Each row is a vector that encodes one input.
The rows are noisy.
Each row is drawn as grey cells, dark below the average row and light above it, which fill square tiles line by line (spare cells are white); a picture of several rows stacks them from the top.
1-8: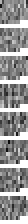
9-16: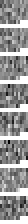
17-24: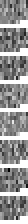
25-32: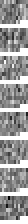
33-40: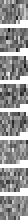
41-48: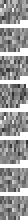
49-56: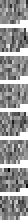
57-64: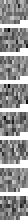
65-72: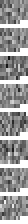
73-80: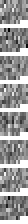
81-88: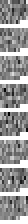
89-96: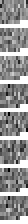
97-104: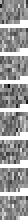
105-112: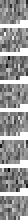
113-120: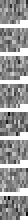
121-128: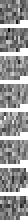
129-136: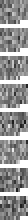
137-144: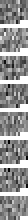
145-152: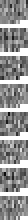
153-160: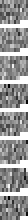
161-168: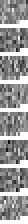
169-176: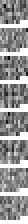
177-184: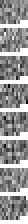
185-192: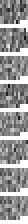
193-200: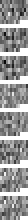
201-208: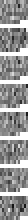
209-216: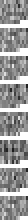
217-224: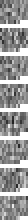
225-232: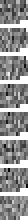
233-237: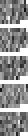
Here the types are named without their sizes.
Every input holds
either a label, or a point on a line.
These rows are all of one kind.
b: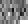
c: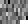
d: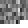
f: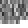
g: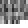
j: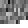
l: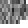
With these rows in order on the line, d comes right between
g and j.
